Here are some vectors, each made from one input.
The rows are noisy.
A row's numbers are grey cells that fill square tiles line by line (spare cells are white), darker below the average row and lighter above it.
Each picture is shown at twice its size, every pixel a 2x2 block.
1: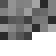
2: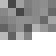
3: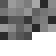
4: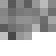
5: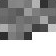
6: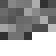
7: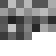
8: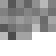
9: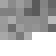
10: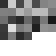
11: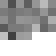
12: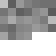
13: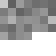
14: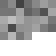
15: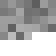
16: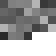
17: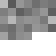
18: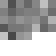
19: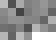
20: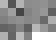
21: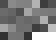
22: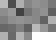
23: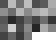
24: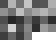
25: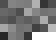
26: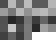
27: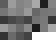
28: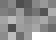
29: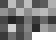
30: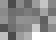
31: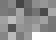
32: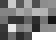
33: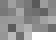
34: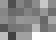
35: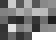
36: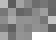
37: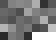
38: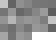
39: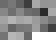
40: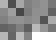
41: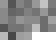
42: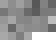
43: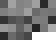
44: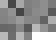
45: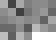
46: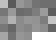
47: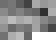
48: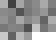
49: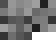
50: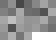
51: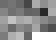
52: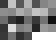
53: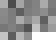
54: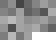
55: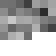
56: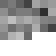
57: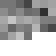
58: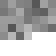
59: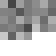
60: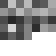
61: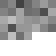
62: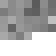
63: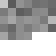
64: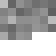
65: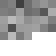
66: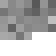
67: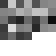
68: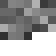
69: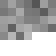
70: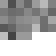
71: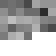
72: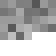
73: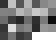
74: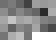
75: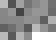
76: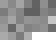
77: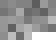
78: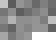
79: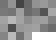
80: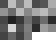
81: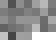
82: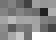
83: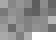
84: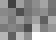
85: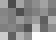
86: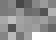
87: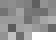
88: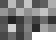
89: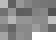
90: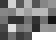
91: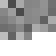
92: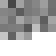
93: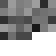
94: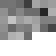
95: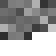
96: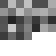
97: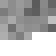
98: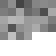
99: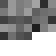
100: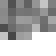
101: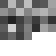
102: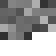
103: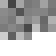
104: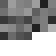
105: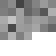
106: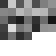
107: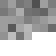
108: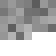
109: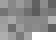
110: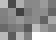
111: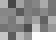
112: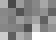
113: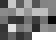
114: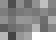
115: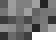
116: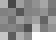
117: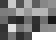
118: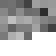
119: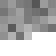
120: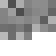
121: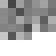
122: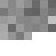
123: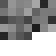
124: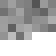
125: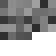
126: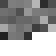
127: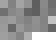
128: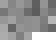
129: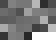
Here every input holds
either a point on a 4-point line, or a point on an 8-point line.
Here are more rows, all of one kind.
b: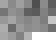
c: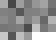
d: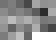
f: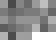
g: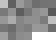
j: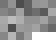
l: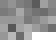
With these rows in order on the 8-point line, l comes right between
b and j.
